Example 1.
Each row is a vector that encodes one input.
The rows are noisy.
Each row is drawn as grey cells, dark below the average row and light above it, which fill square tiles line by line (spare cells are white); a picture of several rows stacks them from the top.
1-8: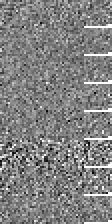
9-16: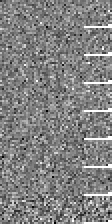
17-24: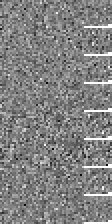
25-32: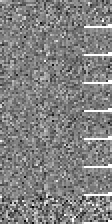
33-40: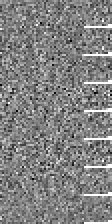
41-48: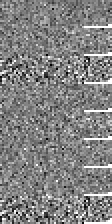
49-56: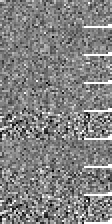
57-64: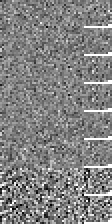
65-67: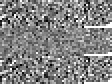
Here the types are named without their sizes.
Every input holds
a list of points on a line.
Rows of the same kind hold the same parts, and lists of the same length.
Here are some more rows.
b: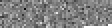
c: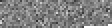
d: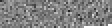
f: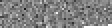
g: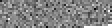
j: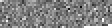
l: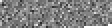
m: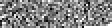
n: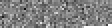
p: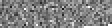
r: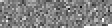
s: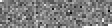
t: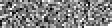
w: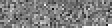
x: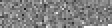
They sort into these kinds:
b, c, d, f, g, n, w, x
j, l, p, r, s
m, t

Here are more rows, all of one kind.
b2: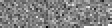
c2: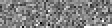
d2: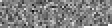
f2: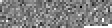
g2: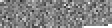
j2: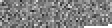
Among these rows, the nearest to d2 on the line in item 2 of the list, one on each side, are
f2 and g2.
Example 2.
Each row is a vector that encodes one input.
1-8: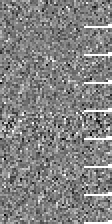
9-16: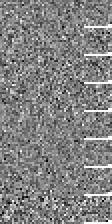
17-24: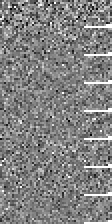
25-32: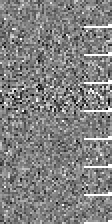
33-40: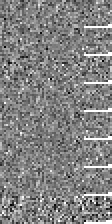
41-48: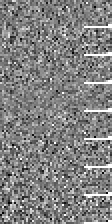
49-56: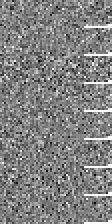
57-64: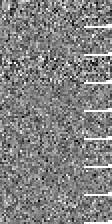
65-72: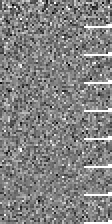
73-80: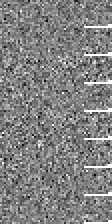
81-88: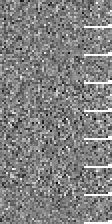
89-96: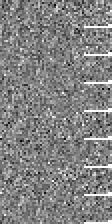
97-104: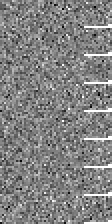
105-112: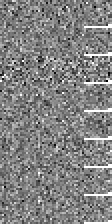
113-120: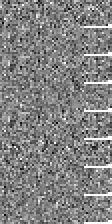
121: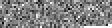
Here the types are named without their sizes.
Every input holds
a point on a line, together with either a point on a circle, or a fixed value.
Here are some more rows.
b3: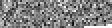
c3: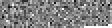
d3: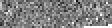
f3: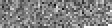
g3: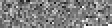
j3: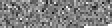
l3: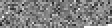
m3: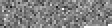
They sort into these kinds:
b3, c3, f3, g3
d3, j3, l3, m3

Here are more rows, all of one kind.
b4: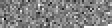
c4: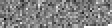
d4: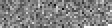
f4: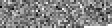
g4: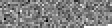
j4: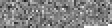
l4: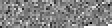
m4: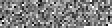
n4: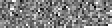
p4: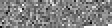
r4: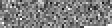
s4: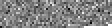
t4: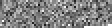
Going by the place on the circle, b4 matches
g4, m4, p4 and t4.
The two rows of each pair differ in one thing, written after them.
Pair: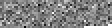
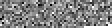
the place on the circle
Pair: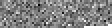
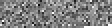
the place on the circle
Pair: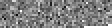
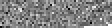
the place on the line
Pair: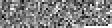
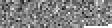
the place on the circle
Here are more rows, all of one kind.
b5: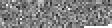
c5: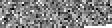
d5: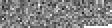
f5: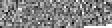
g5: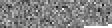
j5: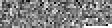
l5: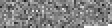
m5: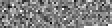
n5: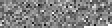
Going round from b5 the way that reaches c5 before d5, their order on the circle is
b5, c5, l5, d5, n5, m5, j5, g5, f5.
